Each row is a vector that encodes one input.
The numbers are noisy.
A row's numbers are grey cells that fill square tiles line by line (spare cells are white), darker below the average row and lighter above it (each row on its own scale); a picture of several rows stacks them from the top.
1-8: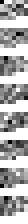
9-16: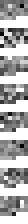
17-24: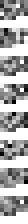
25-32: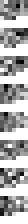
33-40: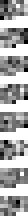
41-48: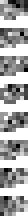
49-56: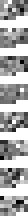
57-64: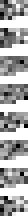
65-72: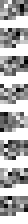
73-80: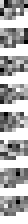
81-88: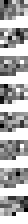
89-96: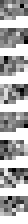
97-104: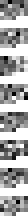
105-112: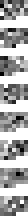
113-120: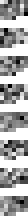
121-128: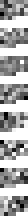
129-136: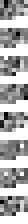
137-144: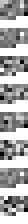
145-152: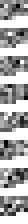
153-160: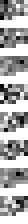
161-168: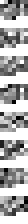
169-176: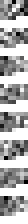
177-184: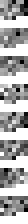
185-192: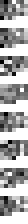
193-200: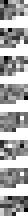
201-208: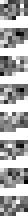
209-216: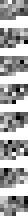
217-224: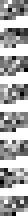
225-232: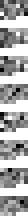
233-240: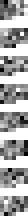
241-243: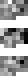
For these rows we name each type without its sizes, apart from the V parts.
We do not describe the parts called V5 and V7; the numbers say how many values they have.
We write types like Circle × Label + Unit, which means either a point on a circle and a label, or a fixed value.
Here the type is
Bool × V7 + (Circle + Tree) × V5.
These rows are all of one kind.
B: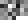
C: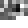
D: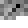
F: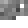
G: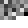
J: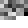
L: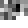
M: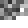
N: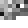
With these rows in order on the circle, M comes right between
F and G.
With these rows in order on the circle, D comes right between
C and N.
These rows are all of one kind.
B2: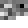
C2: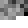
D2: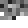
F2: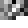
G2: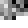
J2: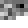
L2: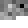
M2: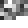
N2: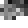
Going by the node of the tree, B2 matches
F2, G2 and J2.
